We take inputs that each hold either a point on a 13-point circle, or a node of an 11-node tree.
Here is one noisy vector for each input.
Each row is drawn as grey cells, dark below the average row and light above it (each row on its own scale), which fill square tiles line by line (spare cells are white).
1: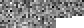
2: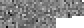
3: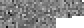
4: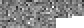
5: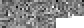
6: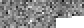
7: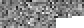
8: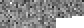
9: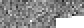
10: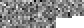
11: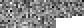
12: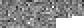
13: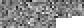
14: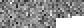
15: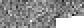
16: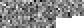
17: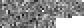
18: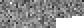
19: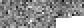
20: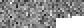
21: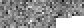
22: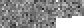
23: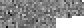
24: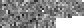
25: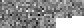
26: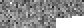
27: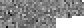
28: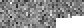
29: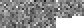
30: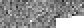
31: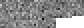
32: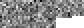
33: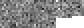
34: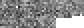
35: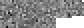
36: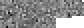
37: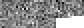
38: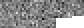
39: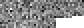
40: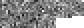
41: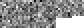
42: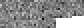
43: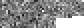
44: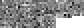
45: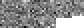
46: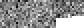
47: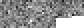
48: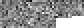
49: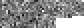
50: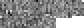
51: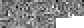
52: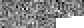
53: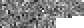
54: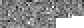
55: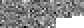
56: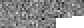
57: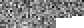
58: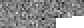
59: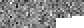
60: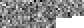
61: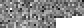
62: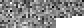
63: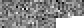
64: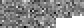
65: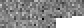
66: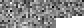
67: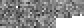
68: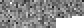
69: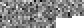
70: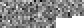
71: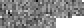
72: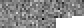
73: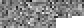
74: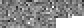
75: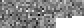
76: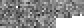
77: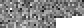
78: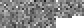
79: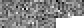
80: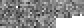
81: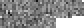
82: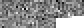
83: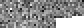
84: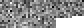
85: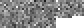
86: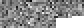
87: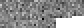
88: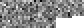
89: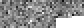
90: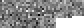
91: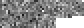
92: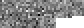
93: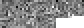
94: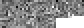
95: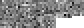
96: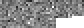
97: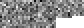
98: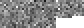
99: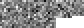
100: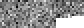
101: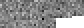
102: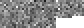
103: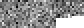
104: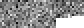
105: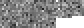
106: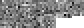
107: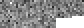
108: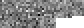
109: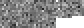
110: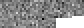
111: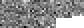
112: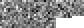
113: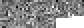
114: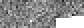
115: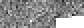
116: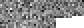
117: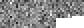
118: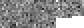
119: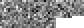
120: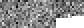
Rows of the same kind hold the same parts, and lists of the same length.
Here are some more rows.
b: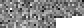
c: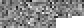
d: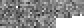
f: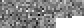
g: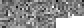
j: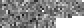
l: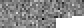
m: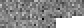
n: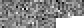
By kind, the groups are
b, c, g, l, m, n
d, f, j

